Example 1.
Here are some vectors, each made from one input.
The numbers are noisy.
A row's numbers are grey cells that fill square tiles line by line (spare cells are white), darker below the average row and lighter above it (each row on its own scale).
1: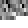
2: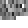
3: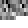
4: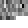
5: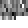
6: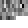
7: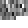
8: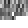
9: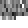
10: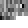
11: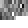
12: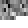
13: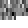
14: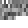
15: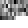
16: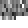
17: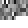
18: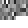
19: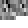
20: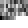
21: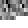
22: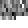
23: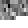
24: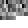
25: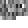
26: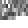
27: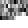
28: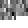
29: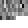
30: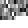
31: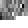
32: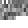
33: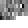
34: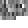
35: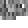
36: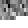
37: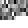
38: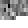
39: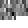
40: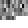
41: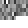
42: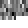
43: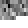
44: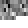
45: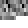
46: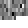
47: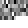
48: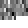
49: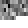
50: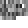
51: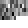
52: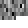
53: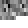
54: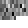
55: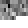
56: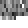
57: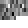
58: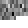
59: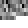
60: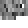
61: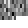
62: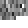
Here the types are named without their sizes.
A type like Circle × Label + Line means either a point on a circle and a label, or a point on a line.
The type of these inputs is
Line.
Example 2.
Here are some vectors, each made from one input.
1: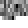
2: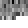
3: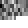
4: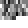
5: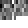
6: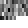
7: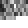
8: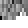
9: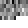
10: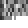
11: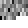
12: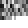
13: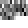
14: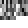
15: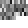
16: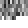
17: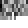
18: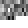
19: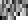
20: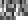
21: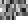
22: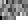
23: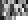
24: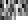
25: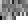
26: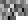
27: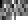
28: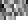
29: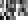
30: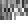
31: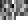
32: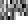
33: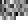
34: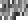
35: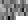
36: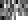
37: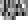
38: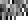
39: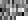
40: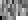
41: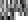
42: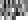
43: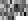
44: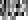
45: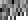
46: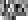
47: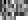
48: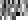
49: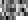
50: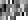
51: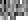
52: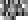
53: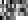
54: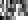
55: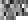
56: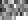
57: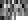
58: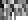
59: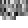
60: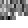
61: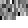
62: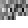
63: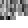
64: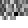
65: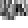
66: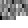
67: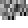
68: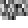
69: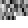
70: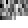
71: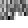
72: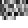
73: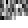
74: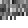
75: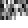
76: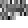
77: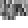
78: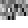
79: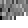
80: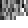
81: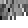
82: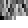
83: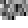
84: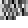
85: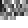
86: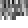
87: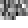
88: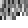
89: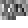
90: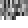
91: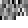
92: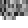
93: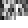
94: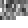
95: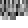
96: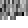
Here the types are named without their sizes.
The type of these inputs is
Line.
